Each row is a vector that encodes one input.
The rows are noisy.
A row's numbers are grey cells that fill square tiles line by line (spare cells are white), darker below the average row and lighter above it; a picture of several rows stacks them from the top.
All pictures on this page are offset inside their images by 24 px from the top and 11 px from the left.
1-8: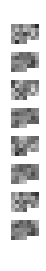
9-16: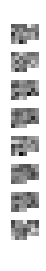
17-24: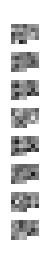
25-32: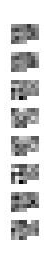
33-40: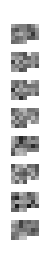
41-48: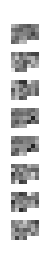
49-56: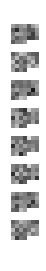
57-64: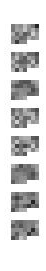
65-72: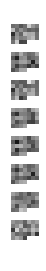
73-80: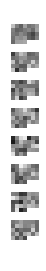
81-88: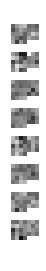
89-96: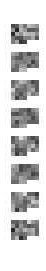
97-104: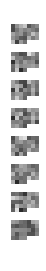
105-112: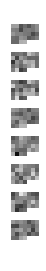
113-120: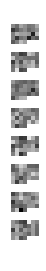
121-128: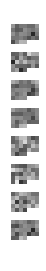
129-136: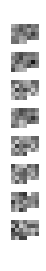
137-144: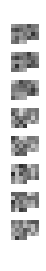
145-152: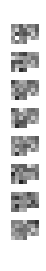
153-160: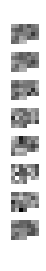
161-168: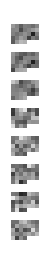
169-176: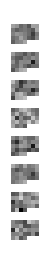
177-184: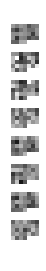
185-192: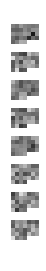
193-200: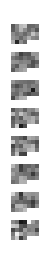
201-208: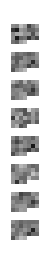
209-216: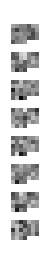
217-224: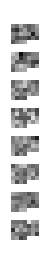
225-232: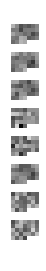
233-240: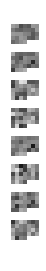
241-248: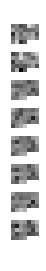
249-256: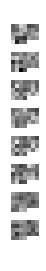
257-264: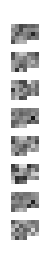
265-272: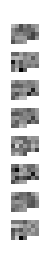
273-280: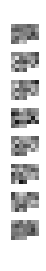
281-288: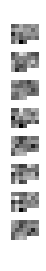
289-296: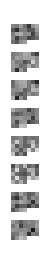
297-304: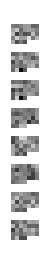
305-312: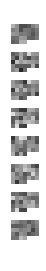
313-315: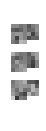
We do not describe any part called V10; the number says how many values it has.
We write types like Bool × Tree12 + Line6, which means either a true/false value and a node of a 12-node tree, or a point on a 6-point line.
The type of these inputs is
Line9 + Line11 + V10 × V10.
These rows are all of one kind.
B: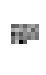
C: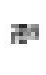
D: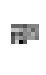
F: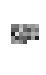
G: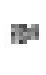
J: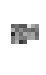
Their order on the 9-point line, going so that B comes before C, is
B, D, C, J, G, F.
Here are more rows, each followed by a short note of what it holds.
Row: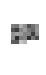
a point on an 11-point line
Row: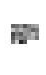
a point on a 9-point line
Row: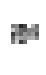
a point on a 9-point line
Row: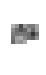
a point on an 11-point line
